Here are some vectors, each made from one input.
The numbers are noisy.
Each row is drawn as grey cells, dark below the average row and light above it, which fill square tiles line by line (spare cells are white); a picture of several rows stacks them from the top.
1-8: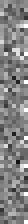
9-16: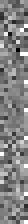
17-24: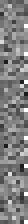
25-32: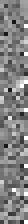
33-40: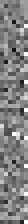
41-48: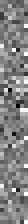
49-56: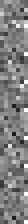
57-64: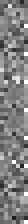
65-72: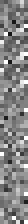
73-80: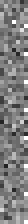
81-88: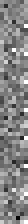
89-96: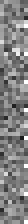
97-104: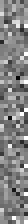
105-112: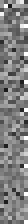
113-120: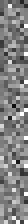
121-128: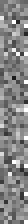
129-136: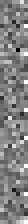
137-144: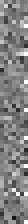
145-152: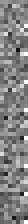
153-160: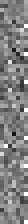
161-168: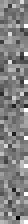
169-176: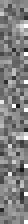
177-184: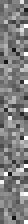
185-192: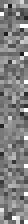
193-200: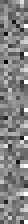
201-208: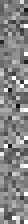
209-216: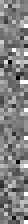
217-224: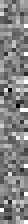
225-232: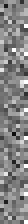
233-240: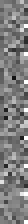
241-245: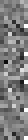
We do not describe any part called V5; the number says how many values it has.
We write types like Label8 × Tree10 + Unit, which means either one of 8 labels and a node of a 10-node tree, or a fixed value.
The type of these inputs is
(Bool × Label6 + V5) × Line11.
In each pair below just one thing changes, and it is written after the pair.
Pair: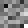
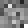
the true/false value
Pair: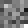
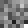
the true/false value
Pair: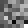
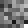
the label
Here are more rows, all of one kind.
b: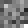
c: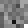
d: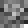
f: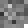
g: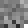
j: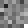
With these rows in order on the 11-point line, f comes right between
c and j.
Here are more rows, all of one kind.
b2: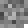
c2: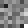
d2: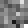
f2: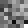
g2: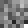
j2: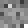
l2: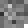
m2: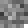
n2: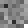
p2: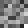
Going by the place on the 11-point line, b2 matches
l2, m2 and n2.
